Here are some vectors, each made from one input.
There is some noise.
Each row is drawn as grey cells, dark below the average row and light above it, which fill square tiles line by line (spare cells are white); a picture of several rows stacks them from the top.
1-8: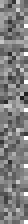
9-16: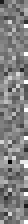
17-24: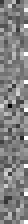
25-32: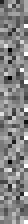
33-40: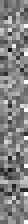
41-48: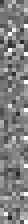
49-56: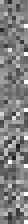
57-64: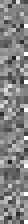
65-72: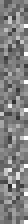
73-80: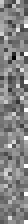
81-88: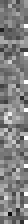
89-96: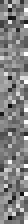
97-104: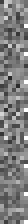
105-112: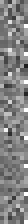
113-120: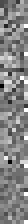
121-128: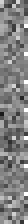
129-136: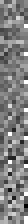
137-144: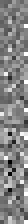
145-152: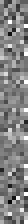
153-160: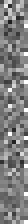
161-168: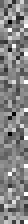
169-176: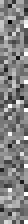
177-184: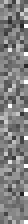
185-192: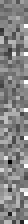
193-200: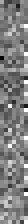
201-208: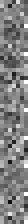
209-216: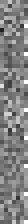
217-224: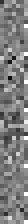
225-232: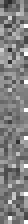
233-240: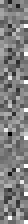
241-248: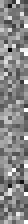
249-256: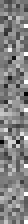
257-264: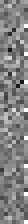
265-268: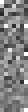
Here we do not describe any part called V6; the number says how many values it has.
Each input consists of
either a point on a 10-point circle and a point on a 7-point line, or three true/false values and a value of V6.
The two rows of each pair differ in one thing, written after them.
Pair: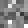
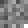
the place on the 7-point line
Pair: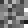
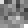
the place on the 7-point line
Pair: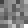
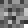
the place on the 10-point circle
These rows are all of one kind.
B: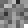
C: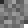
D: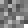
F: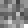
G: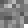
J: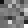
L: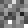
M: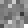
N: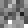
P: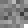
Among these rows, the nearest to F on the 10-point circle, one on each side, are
L and N.
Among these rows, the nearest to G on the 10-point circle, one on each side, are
C and P.
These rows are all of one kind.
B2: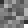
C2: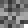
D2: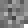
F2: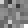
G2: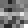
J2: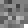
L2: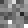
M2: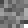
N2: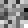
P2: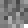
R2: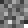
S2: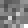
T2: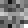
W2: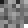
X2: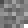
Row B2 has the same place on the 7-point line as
C2, M2, P2 and W2.
